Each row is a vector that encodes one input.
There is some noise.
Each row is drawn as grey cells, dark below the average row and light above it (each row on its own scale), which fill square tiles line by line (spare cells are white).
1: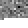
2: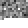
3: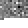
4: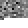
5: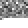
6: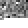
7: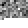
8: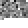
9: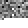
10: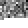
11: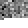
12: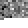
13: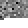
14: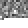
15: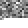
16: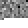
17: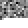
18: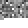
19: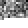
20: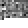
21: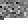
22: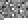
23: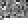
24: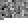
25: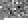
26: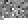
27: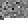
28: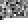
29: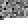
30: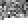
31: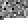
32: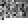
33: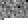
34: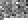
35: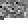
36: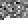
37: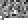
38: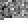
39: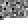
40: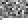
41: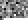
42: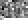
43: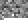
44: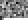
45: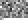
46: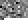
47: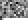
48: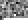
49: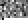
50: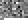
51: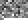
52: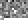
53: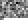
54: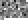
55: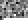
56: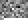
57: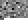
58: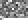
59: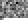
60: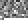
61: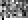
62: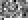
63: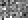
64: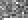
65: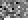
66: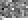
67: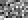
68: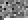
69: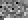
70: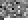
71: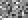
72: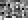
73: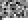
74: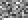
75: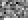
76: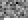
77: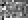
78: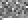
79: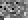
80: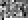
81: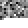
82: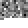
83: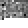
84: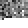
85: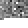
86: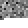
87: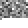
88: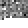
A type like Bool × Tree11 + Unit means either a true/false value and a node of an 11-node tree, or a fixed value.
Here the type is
Line7 + Line9 × Tree9.
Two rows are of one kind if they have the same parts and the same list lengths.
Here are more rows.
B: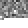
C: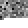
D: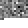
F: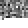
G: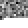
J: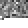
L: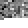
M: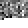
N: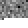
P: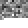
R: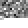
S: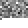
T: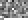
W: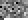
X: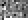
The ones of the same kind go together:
B, D, F, J, L, M, N, P, R, S, T, X
C, G, W

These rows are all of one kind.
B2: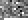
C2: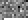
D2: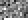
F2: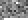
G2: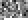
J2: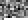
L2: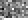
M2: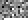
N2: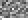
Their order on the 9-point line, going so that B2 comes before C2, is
F2, J2, B2, C2, D2, M2, N2, L2, G2.
